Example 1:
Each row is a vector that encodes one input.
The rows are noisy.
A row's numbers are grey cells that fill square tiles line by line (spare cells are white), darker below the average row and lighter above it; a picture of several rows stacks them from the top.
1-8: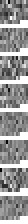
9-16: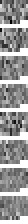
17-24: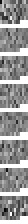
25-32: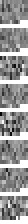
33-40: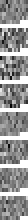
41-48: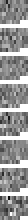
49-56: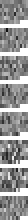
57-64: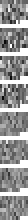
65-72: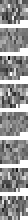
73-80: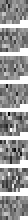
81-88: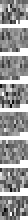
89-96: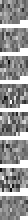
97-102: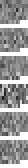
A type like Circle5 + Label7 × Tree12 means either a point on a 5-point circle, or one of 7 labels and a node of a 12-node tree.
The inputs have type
Bool × Bool × Bool × Bool + Circle10.
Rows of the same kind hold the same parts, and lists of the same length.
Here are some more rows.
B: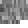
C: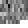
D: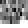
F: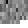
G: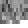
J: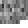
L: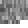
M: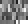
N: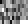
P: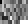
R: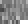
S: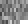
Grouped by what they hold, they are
B, C, F, G, J, L, R, S
D, M, N, P

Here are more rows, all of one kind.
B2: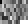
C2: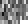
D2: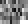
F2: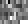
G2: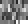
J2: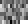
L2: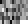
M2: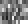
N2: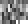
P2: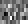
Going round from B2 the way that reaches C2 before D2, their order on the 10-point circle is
B2, C2, F2, P2, M2, G2, N2, J2, D2, L2.
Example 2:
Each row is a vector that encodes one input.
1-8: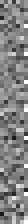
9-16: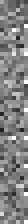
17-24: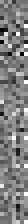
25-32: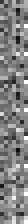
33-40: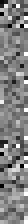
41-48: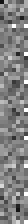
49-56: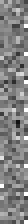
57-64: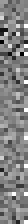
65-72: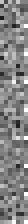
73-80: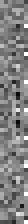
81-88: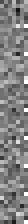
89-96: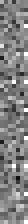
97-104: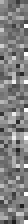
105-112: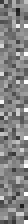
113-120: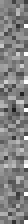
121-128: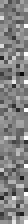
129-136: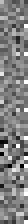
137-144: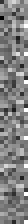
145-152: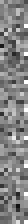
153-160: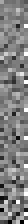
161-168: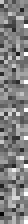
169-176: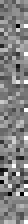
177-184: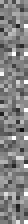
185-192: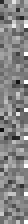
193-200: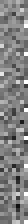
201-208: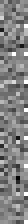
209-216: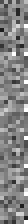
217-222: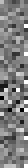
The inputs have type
List2(Line4).
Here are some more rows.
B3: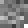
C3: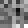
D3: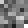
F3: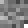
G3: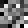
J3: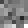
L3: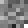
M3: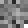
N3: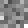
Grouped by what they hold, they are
B3, C3, D3, F3, L3, N3
G3
J3, M3

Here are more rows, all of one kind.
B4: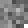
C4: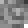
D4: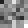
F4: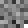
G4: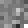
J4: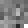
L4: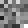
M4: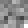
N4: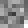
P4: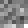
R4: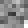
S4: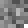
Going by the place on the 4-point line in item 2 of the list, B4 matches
F4, P4 and S4.
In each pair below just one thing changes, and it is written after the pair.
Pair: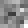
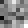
the place on the 4-point line in item 1 of the list
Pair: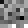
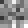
the place on the 4-point line in item 2 of the list
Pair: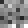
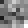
the place on the 4-point line in item 2 of the list
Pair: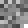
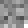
the place on the 4-point line in item 1 of the list
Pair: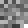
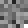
the place on the 4-point line in item 2 of the list
